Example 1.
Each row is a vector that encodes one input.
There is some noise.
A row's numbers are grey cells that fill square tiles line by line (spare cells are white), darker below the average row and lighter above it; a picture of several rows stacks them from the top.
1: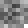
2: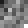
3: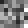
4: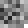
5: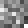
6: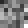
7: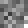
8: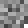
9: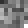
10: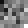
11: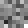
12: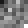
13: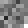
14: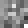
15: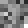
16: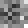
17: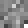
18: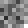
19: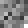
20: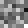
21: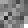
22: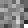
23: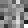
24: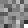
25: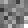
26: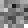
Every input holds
one of 4 labels.
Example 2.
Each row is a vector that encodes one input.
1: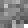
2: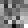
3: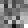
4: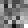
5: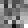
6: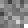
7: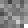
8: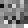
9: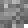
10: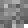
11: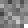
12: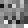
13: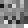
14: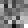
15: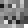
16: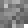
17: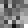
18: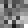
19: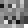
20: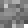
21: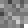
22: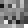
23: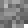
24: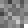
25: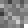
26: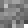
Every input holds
a point on a 4-point line.
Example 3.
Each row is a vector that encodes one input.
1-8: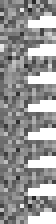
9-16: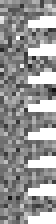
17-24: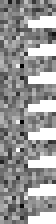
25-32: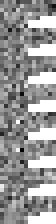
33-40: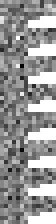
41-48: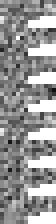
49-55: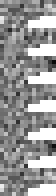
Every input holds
a point on a 9-point circle.
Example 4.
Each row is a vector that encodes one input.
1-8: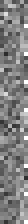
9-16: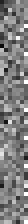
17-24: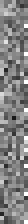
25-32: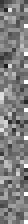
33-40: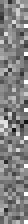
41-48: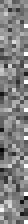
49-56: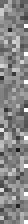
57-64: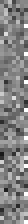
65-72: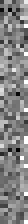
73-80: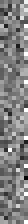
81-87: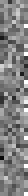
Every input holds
one of 12 labels.
